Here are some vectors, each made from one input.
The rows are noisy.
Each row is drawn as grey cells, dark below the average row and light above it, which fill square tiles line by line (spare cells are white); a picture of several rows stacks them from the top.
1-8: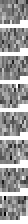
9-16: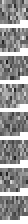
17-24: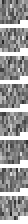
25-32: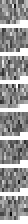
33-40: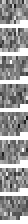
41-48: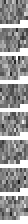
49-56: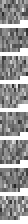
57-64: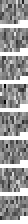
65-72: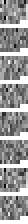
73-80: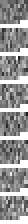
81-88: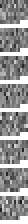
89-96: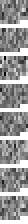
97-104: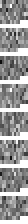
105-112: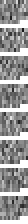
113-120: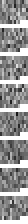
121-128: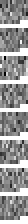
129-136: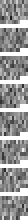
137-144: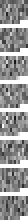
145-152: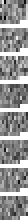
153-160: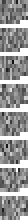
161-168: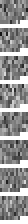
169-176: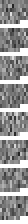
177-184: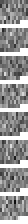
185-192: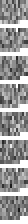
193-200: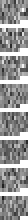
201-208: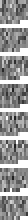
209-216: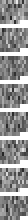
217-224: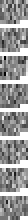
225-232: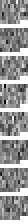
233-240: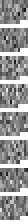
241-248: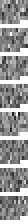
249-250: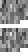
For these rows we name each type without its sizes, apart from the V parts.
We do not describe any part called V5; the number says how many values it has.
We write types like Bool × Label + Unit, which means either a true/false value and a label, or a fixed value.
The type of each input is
List(Line) + List(V5) × Tree.
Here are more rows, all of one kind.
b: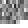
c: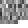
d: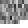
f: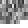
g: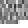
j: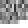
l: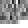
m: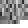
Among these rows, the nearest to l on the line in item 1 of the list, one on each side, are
b and d.
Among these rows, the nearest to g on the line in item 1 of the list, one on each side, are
c and j.
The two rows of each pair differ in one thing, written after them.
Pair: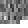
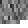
the value of V5 in item 1 of the list
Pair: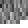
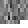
the node of the tree
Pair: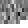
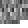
the node of the tree
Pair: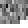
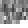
the node of the tree
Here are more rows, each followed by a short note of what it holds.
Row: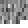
a node of a tree, together with a list of one item
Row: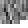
a node of a tree, together with a list of two items
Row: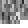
a list of one item
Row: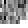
the empty list
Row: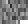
a node of a tree, together with a list of two items
